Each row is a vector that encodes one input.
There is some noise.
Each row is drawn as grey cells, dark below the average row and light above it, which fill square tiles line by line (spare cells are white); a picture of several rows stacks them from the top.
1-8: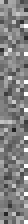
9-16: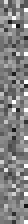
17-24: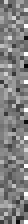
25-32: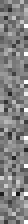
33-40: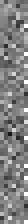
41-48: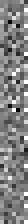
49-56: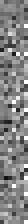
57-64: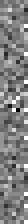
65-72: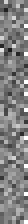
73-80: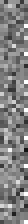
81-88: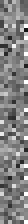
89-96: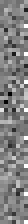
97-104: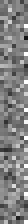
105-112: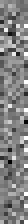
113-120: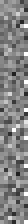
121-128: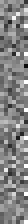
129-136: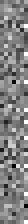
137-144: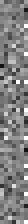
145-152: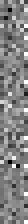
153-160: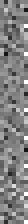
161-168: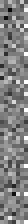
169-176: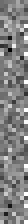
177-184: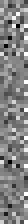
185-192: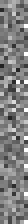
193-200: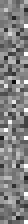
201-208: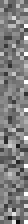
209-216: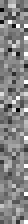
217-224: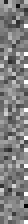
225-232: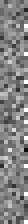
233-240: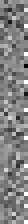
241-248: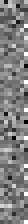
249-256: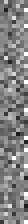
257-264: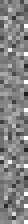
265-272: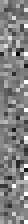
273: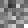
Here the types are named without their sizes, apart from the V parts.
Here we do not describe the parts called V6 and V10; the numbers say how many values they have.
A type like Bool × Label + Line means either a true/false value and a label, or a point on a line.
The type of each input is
Bool × (Line × V10 + V6).
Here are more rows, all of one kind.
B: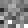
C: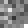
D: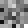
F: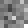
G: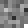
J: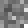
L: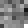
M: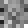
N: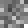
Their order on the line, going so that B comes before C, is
D, M, F, B, G, N, L, J, C.
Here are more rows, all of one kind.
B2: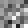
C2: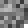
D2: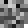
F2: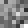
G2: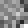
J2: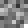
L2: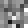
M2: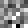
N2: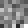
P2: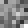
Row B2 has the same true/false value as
L2 and M2.
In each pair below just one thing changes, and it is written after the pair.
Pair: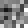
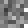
the place on the line
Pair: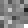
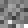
the value of V10
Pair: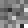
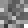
the value of V10
